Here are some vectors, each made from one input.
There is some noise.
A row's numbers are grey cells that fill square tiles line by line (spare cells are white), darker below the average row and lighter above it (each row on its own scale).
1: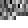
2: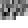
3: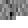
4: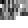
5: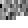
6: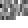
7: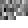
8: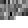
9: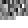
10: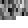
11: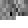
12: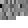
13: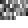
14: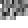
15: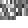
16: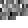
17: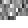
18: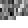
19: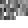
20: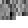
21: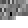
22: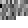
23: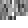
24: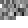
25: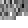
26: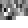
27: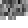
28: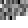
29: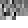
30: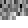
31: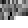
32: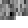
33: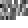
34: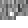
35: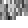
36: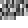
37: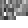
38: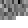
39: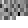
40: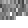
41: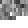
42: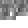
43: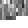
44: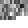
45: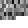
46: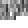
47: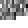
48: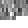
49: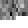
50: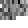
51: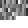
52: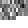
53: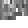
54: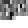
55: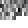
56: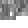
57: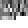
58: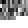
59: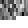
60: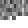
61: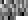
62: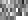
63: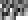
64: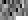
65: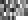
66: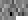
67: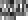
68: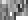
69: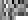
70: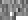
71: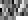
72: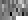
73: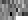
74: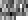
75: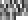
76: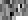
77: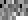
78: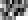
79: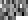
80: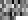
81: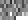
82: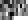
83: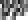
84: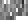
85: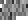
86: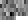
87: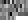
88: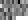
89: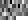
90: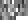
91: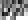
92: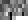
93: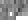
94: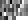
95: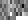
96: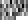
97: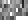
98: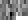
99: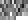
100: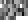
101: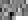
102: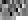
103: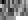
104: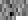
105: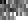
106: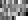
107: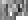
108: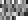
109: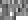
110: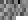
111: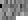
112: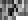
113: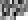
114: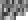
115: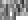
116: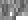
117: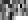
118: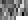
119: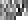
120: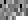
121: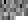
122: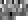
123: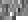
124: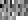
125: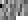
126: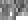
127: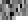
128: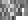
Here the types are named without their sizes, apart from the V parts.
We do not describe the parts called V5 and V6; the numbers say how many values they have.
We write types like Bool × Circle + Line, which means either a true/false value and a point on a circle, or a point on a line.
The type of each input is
Bool × (Line × Line + V6) × V5.
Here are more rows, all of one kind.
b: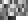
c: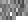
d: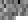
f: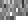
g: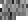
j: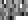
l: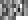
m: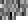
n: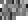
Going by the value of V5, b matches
f, j and l.
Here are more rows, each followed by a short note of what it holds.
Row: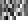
a point on each of two lines, a true/false value and a value of V5
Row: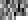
a true/false value, a value of V5 and a value of V6
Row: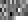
a point on each of two lines, a true/false value and a value of V5
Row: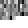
a true/false value, a value of V5 and a value of V6
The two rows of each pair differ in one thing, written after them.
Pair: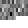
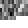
the place on one of the two lines
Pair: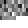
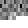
the value of V5
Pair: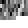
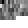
the value of V5
